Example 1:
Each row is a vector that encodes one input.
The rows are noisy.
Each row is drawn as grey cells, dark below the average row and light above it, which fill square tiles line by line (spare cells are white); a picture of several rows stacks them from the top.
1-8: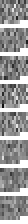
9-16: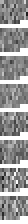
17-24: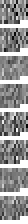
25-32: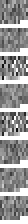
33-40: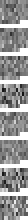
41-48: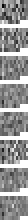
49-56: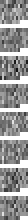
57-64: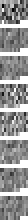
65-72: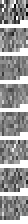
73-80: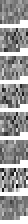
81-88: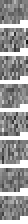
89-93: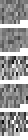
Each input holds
a list of up to two points on a 10-point line.
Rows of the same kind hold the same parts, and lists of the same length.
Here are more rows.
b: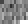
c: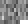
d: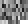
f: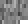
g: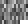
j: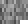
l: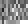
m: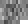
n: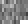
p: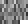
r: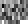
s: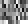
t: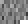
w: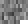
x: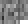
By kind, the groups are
b, c, m
d, r, s
f, g, j, l, n, p, t, w, x

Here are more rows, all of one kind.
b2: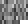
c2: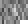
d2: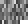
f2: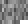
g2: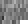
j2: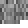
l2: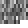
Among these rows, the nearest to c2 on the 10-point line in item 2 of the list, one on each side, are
g2 and l2.
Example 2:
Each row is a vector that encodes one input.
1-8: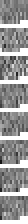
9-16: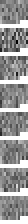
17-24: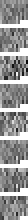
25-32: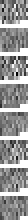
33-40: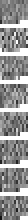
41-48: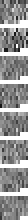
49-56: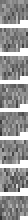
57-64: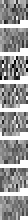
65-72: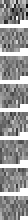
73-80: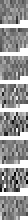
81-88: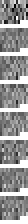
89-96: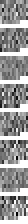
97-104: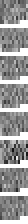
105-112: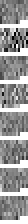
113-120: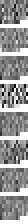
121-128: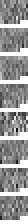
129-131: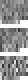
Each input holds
a point on an 11-point line and a true/false value.
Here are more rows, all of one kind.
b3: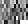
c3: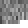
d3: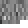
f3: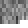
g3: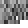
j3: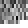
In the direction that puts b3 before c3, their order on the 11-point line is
g3, d3, f3, b3, c3, j3.
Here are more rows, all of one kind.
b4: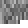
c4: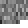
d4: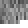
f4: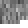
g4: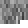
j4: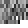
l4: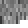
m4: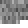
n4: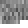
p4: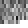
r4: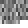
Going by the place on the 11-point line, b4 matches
l4, n4 and p4.
